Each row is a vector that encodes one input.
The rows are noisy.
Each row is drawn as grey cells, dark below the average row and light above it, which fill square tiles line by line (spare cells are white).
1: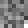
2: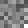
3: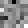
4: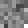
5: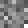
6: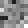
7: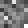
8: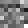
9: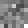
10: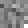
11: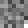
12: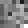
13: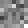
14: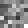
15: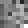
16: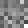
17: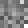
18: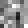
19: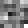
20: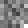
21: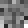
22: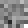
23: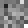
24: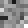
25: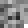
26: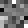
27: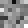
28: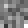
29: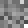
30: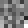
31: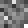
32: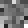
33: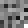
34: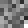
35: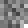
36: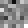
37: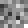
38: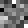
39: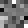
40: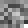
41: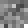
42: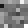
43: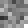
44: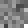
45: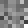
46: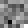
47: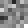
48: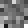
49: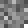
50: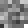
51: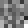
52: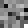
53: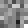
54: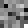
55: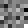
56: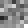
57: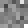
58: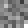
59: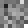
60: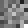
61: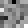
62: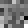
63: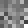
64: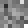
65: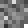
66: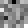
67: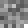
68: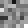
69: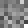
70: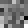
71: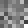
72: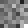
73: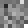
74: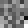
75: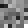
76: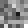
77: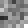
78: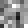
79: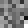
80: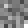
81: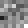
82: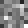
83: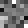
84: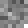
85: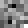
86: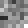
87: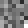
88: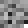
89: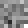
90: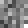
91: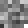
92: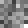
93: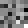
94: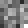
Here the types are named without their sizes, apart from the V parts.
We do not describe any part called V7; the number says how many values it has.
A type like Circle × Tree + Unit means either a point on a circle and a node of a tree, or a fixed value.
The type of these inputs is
Circle × V7 + Line × Line.
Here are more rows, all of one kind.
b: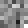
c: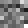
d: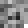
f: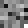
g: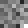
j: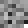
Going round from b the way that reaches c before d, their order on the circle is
b, j, c, f, d, g.
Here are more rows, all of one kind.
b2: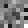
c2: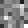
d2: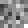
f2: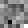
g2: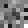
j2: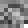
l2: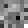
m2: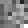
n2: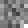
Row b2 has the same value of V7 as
f2, g2 and n2.
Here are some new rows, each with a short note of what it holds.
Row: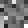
a point on each of two lines
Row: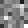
a point on a circle and a value of V7
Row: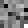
a point on a circle and a value of V7
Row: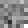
a point on a circle and a value of V7
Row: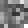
a point on a circle and a value of V7
